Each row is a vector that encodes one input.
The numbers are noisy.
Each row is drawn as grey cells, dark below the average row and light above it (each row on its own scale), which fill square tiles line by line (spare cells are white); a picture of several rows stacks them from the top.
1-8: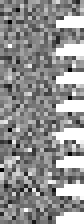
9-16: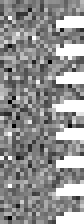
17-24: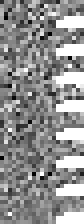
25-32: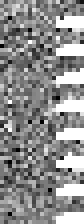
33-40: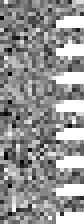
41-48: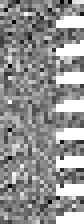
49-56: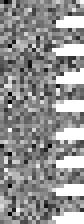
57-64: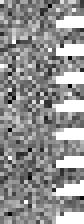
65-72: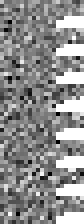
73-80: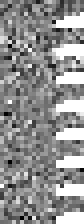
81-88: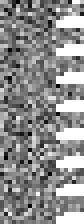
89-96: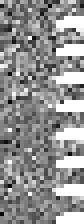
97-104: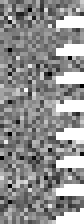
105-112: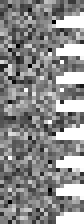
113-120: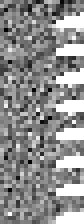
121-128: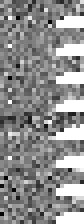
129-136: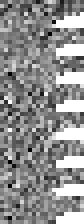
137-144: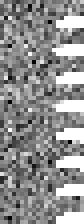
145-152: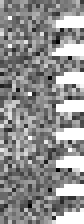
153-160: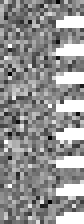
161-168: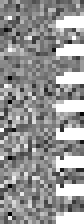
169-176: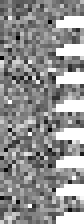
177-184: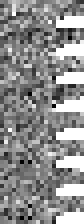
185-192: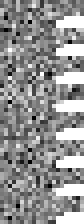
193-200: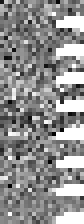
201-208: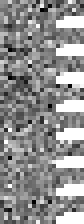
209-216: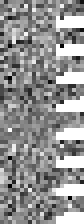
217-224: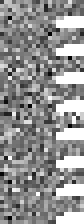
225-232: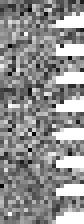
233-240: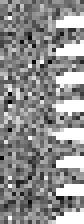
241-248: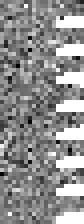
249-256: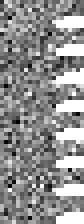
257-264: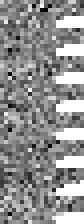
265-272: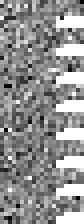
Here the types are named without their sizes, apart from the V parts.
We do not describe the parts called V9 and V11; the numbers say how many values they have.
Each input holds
a point on a line, a value of V9 and a value of V11, together with either a fixed value, or a node of a tree, or three true/false values.
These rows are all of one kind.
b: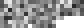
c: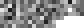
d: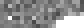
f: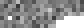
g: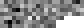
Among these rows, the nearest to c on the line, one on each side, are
d and f.
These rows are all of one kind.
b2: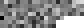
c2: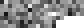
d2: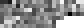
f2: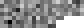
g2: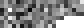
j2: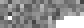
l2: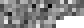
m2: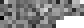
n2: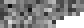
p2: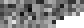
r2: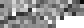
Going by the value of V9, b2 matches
c2 and n2.
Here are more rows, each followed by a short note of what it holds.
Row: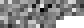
a point on a line, a node of a tree, a value of V9 and a value of V11
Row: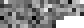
a point on a line, a value of V9 and a value of V11
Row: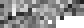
a point on a line, a value of V9 and a value of V11
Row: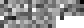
a point on a line, three true/false values, a value of V9 and a value of V11
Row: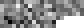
a point on a line, a node of a tree, a value of V9 and a value of V11
